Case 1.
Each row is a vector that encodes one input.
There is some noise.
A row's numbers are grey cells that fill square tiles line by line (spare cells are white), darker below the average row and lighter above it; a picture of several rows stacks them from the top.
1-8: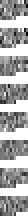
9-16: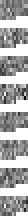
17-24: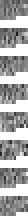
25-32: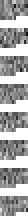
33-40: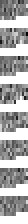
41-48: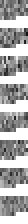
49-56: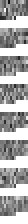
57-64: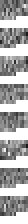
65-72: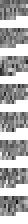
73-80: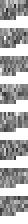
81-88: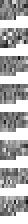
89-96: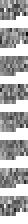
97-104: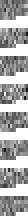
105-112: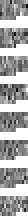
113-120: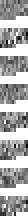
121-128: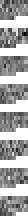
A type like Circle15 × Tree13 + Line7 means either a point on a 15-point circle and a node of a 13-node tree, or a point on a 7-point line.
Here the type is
Bool × Line8 + Label12.
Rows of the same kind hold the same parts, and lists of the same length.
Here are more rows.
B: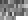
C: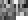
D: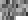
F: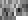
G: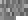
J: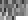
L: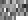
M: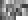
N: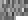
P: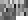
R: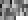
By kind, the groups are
B, D, G, J, N
C, F, L, M, P, R

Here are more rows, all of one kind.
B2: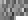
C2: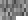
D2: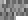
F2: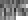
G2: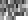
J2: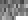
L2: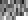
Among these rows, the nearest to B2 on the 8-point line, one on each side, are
C2 and F2.
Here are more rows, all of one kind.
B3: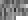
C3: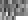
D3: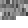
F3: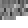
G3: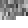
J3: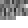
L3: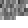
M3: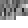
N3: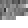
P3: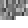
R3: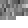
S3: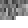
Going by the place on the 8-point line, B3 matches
J3, L3, N3 and P3.
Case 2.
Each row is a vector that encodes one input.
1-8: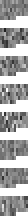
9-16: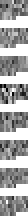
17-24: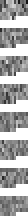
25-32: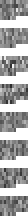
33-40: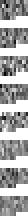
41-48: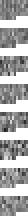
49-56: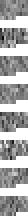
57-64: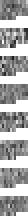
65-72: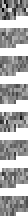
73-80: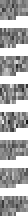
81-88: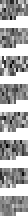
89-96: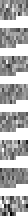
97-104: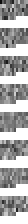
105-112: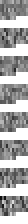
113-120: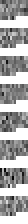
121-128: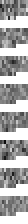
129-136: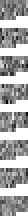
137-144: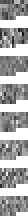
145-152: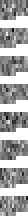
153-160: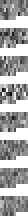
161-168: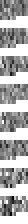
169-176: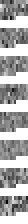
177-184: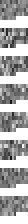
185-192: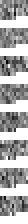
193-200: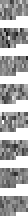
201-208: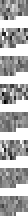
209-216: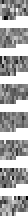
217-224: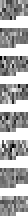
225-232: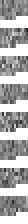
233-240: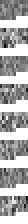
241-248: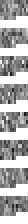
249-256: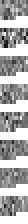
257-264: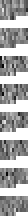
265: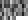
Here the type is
Bool × (Circle9 + Unit) × Tree10.
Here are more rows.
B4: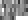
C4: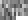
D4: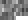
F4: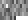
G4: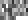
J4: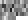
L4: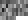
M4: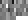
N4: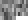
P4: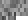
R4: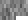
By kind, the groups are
B4, C4, D4, F4, J4, P4, R4
G4, L4, M4, N4

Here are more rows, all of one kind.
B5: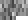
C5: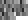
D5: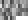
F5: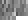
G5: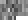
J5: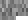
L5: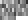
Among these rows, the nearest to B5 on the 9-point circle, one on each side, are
C5 and L5.
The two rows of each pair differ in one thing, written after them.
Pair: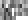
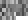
the true/false value
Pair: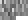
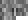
the true/false value
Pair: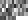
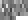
the node of the tree
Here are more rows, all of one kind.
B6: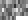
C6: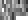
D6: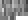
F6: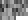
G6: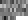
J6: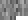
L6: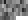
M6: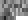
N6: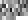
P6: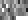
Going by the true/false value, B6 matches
G6 and J6.
